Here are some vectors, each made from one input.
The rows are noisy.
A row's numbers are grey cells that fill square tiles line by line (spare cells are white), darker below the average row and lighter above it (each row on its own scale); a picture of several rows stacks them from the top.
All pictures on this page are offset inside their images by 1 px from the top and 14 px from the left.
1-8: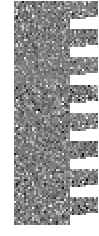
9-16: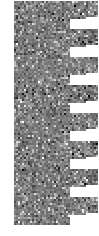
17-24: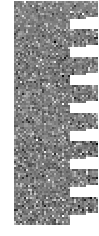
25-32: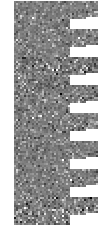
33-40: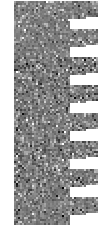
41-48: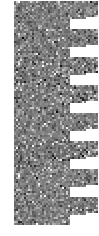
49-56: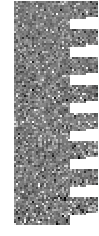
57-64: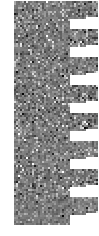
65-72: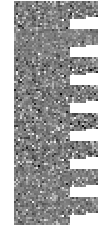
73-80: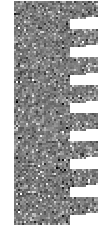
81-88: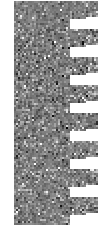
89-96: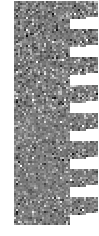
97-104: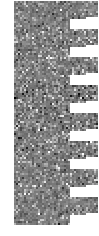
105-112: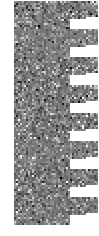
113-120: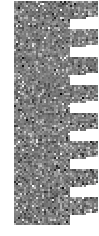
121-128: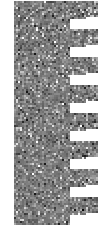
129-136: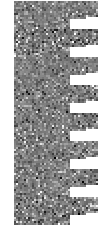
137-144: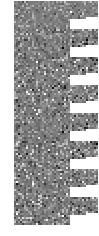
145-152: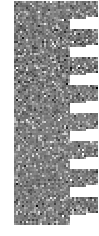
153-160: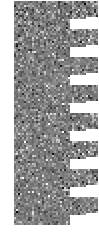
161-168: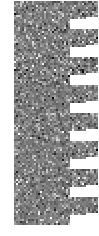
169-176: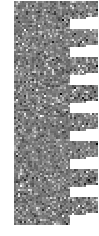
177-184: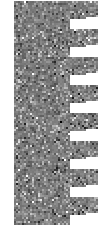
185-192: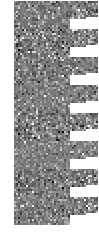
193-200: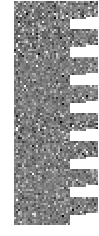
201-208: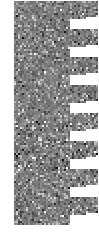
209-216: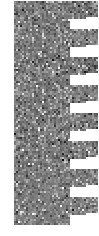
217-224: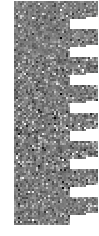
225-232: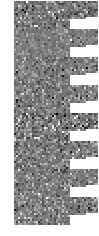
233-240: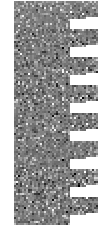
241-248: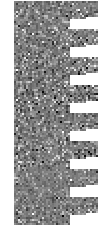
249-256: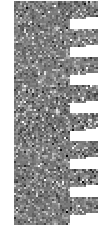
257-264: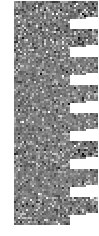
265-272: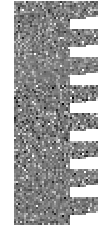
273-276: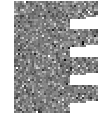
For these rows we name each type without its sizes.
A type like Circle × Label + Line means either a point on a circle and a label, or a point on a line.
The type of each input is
Bool × Line × (Line + Tree).
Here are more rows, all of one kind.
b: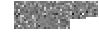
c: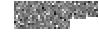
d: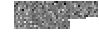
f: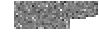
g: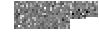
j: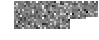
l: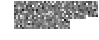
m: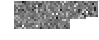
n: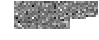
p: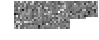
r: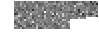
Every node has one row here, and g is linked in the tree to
b and j.
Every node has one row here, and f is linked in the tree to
b, d, l and r.
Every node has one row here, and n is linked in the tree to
l.
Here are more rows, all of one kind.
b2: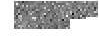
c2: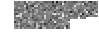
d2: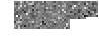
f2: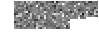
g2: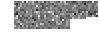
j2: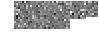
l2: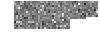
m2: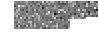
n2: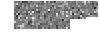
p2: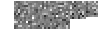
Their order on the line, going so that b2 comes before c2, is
l2, f2, g2, p2, n2, j2, b2, m2, c2, d2.
